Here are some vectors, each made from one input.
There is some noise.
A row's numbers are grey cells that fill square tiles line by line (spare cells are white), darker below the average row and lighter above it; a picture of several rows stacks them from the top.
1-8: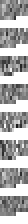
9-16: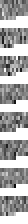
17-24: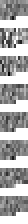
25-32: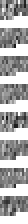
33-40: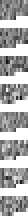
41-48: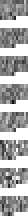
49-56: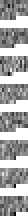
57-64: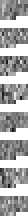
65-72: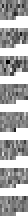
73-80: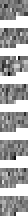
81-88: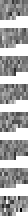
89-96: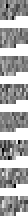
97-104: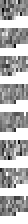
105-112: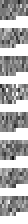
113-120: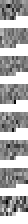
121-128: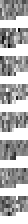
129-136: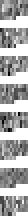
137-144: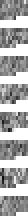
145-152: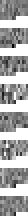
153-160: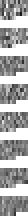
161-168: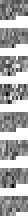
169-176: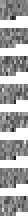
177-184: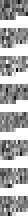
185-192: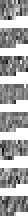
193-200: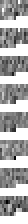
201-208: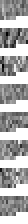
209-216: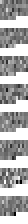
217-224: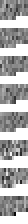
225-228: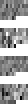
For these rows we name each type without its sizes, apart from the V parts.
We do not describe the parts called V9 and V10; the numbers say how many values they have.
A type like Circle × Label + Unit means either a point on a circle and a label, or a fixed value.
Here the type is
Circle × (Line + V9) + V10.
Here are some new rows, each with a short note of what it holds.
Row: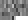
a point on a circle and a point on a line
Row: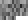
a point on a circle and a value of V9
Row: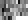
a value of V10
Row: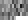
a point on a circle and a point on a line
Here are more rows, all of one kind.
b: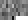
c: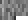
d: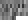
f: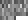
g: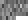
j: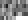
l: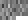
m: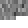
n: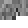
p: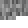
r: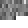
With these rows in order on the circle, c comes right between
n and r.
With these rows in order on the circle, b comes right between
d and n.
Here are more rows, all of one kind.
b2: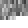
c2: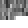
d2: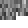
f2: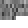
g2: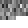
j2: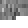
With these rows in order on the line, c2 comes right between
b2 and j2.
